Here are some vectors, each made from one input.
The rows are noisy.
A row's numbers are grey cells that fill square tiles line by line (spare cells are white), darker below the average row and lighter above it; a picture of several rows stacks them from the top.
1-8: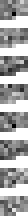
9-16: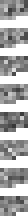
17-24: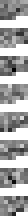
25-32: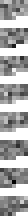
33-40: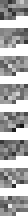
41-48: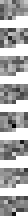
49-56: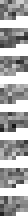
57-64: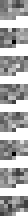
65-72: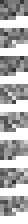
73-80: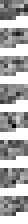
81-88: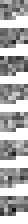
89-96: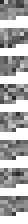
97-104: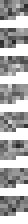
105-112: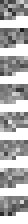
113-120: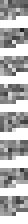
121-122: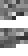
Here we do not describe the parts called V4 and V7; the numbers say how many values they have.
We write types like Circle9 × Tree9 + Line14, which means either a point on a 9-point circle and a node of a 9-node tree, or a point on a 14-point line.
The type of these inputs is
(Circle8 × V4 + V7) × Tree8.
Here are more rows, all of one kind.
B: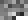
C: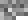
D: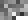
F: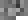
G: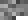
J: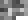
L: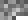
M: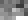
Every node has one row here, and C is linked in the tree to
D.
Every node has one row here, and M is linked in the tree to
B and L.
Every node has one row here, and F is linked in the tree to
B and G.
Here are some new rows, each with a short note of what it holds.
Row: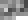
a node of an 8-node tree and a value of V7
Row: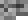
a point on an 8-point circle, a node of an 8-node tree and a value of V4
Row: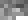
a point on an 8-point circle, a node of an 8-node tree and a value of V4
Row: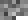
a point on an 8-point circle, a node of an 8-node tree and a value of V4
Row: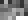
a point on an 8-point circle, a node of an 8-node tree and a value of V4
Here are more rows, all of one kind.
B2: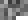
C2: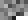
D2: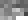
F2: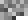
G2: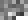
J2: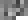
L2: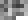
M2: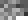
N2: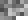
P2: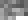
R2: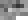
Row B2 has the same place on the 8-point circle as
C2, F2 and L2.
